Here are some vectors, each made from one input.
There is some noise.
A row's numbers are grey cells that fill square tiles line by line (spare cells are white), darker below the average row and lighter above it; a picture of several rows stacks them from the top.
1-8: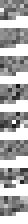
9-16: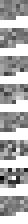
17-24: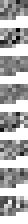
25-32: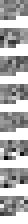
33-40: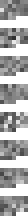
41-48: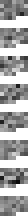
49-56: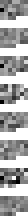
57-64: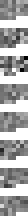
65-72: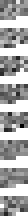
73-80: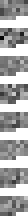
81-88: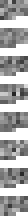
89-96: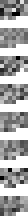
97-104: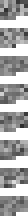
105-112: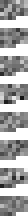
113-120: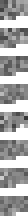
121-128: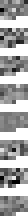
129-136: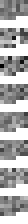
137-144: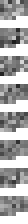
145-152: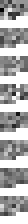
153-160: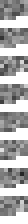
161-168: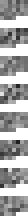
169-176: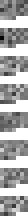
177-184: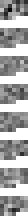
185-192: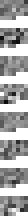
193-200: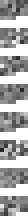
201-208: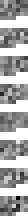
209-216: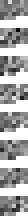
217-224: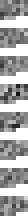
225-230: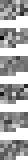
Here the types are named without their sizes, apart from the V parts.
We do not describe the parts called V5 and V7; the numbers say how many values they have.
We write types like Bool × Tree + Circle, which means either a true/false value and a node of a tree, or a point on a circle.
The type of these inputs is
Bool × Label × (Tree + V7) × V5.
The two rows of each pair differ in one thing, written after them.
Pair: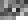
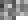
the label
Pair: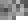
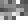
the true/false value
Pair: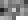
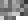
the value of V7
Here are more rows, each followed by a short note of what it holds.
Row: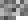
a label, a node of a tree, a true/false value and a value of V5
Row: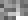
a label, a true/false value, a value of V5 and a value of V7
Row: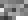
a label, a node of a tree, a true/false value and a value of V5
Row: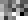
a label, a node of a tree, a true/false value and a value of V5
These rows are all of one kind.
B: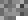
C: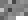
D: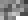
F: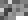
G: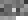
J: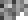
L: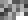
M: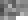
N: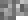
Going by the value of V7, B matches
L and N.
